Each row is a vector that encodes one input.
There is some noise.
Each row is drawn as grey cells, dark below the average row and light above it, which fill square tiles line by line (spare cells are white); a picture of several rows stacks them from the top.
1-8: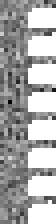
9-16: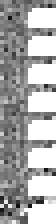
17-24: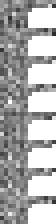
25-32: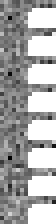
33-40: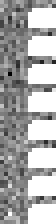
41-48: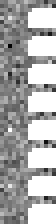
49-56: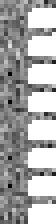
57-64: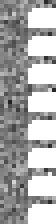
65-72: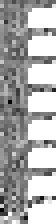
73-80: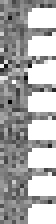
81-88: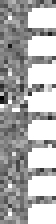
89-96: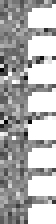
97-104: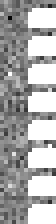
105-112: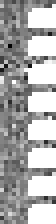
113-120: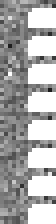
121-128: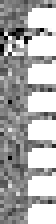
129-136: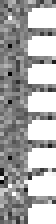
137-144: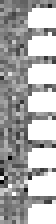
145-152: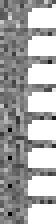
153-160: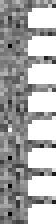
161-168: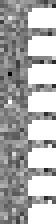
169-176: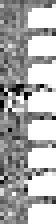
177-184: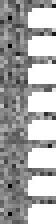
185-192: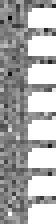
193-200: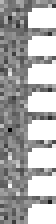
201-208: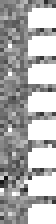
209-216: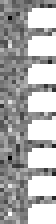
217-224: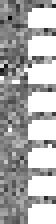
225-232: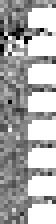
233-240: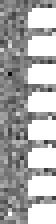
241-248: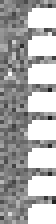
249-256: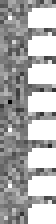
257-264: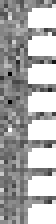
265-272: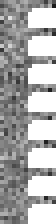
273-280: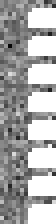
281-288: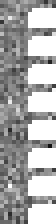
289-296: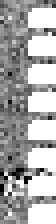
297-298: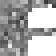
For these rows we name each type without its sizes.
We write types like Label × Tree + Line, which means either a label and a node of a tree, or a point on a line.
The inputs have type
Bool × Circle + Unit.
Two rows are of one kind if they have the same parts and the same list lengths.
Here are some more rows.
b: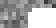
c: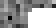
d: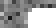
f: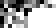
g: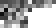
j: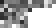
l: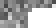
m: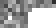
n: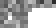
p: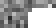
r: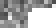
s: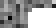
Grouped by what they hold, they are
b, c, d, g, j, l, m, n, p, r, s
f

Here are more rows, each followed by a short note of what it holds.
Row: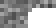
a point on a circle and a true/false value
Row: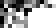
a fixed value
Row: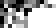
a fixed value
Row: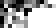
a fixed value
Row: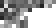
a point on a circle and a true/false value
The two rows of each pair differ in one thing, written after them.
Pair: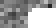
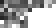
the true/false value
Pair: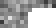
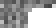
the place on the circle
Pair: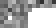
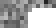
the place on the circle
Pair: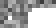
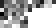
the true/false value
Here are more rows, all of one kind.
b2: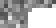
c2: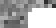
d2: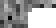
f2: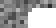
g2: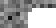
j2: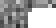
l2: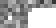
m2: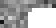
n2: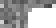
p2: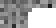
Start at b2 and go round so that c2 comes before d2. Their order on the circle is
b2, l2, m2, c2, j2, d2, g2, f2, p2, n2.
